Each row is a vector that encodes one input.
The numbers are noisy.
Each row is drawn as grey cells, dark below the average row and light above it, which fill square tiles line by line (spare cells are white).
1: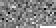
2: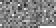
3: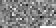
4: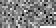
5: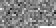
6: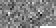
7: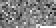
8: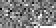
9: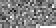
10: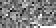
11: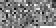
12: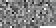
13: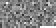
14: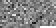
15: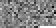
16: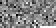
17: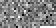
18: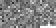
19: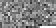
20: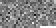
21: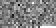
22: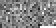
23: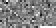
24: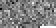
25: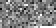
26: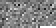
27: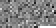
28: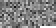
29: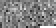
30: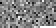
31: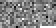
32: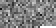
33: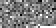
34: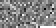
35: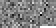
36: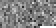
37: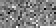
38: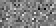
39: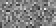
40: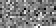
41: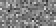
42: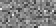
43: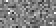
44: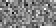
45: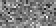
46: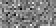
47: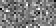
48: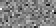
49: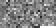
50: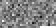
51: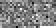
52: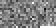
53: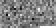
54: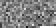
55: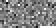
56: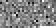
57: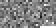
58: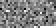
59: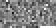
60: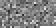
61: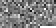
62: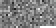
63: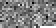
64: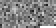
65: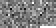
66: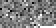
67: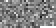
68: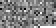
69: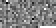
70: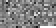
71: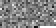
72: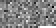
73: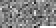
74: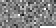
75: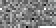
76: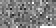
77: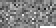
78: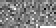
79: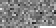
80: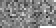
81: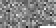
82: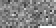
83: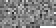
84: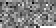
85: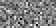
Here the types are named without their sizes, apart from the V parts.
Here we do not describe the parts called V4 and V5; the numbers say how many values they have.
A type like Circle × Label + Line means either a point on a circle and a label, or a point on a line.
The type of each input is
(Bool × Bool × Bool + V4) × Line × Line × V5.
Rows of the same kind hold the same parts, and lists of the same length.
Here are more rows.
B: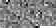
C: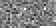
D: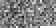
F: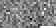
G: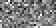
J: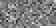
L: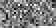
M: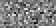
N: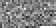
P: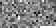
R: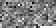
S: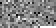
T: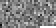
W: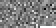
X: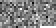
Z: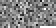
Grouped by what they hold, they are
B, C, D, F, J, M, N, T, W
G, L, P, R, S, X, Z

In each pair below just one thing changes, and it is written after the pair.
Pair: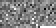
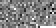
the place on one of the two lines
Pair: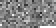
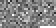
the place on one of the two lines
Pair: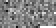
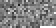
one of the three true/false values
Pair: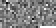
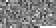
one of the three true/false values
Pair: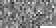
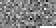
the value of V5
